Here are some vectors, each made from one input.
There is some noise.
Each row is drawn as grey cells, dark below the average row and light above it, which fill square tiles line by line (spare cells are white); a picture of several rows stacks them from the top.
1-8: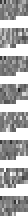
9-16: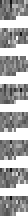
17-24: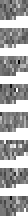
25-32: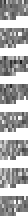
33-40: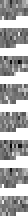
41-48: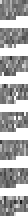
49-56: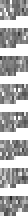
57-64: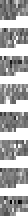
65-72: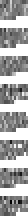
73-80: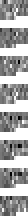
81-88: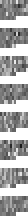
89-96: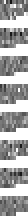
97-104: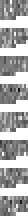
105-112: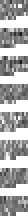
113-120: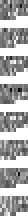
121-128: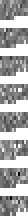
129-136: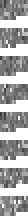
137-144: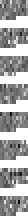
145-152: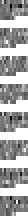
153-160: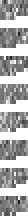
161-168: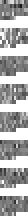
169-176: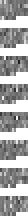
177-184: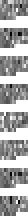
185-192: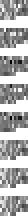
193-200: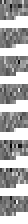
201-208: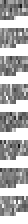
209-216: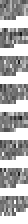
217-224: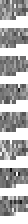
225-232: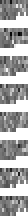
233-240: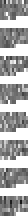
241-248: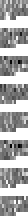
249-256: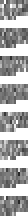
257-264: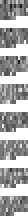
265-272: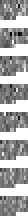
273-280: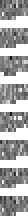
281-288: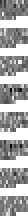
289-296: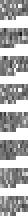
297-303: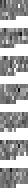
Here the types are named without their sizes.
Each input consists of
a node of a tree, together with either a fixed value, or three true/false values.
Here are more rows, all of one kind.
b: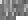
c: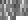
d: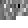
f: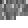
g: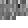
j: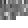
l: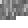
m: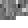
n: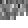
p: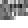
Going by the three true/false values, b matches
l, m and p.
